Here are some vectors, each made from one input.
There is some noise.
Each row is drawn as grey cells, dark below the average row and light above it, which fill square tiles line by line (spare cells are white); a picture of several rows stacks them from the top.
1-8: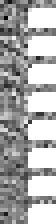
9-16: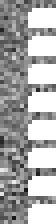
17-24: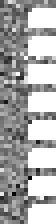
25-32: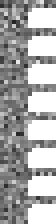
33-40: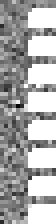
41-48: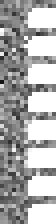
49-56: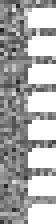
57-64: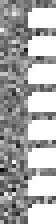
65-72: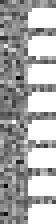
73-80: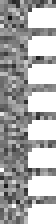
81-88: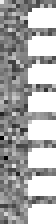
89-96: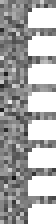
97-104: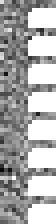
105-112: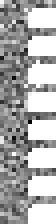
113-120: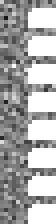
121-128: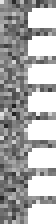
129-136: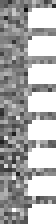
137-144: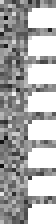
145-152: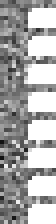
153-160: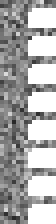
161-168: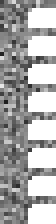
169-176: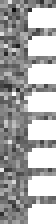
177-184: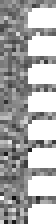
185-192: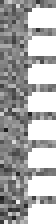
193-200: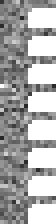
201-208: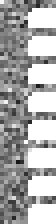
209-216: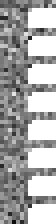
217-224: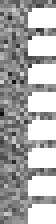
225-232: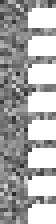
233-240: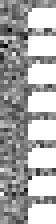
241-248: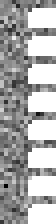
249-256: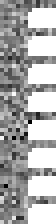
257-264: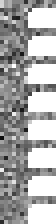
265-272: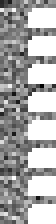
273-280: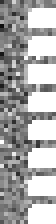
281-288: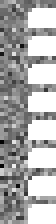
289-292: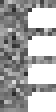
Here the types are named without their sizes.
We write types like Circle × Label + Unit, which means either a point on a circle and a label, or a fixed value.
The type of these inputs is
Bool × (Circle + Unit) + Line.
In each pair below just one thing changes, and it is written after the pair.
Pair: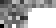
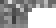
the true/false value
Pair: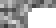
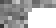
the place on the circle
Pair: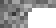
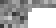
the place on the circle
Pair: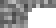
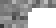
the true/false value
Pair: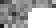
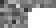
the true/false value
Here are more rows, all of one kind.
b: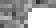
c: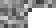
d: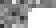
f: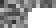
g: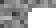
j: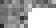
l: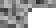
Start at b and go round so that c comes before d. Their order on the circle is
b, j, l, c, f, d, g.
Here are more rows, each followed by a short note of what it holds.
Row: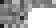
a point on a circle and a true/false value
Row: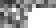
a point on a line
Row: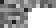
a point on a circle and a true/false value
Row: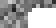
a point on a circle and a true/false value
